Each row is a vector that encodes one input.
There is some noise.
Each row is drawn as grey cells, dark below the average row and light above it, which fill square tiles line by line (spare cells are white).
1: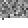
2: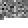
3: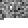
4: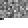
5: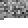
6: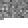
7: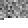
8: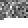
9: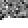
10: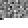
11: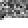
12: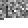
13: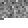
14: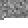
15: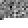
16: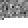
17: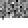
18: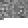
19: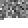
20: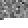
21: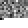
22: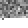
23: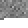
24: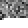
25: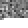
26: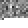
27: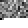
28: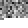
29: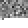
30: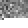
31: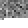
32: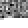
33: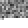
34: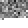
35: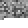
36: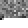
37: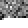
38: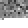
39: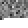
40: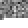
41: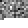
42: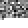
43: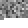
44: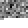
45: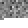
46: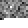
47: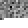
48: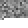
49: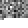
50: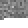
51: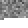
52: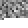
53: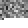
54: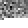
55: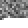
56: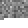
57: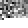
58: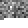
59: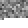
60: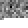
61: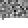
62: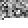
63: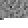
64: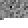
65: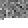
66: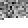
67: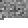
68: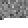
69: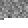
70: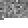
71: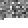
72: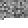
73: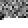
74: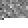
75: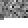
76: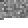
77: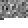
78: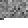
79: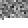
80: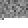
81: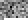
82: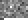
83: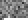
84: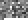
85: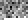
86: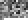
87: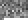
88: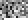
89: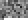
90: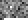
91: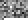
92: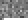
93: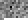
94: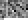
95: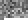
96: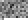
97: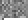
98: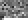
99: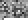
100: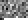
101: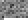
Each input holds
a point on a 4-point line, together with either one of 6 labels, or three true/false values.
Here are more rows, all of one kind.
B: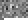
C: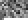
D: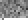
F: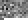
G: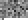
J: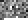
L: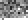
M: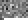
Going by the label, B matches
J and M.
